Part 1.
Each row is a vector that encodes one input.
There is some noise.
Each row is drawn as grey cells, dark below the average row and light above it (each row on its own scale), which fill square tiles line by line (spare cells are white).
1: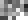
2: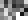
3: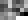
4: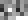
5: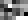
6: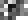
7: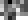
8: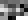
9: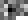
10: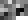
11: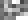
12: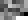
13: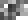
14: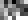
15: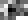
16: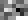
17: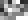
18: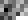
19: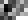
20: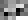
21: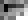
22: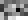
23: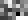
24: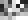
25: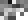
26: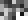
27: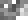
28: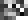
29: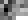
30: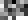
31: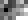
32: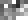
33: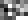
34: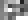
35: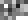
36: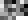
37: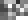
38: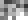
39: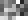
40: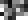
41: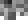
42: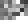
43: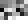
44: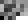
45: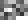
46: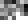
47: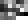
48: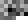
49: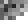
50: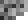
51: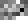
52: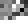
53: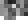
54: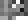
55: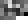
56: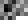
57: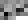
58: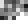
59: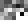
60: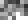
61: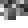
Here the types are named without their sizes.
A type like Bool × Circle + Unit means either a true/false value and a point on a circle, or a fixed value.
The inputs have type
Label.
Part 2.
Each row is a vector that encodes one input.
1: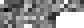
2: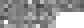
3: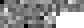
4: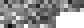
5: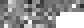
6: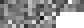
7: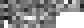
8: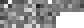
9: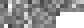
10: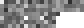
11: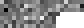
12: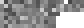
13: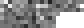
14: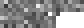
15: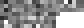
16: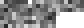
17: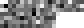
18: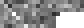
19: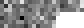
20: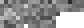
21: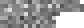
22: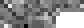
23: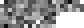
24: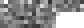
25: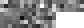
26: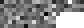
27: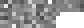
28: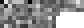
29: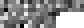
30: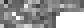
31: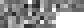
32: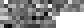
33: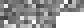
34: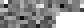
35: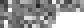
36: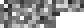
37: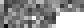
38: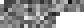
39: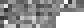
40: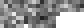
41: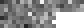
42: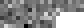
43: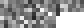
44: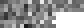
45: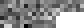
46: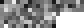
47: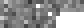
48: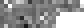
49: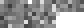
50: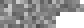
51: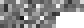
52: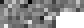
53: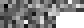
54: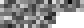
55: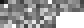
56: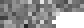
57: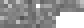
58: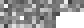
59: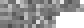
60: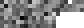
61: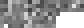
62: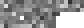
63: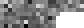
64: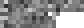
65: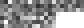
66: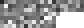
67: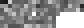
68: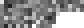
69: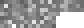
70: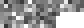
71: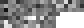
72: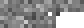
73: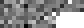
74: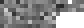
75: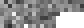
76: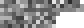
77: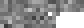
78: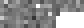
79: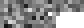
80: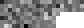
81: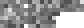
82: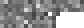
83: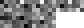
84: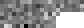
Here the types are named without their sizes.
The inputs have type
Bool × Bool × Bool × Bool.
